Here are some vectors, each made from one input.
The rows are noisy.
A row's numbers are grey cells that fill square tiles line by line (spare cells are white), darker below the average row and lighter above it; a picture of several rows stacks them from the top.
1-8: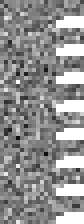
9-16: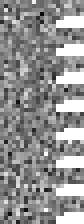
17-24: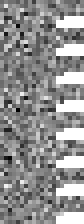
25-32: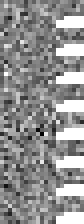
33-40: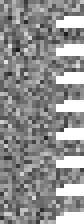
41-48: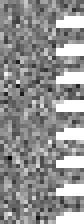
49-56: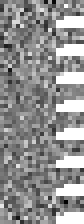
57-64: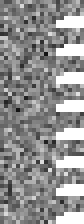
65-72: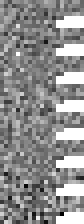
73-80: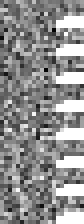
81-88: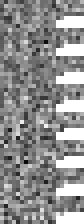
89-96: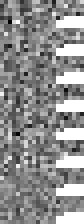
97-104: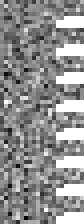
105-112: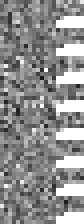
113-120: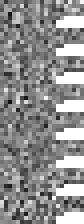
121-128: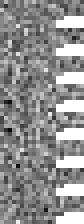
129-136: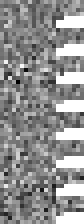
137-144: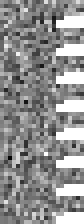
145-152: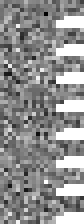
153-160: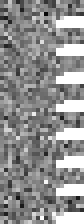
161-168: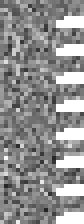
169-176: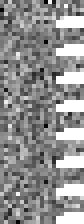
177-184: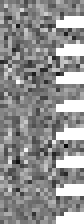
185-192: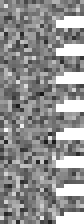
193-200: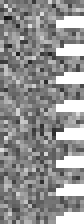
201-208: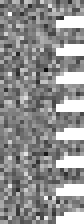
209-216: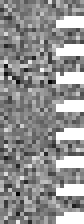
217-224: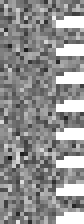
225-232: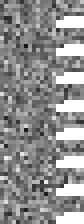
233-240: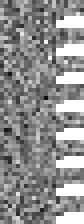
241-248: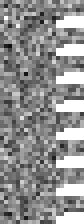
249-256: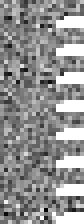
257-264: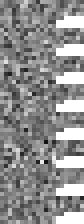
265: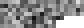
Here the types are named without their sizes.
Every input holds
either a label, or a point on a line.
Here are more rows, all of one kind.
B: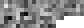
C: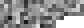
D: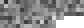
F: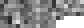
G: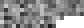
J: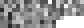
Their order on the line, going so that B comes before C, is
G, B, C, D, F, J.
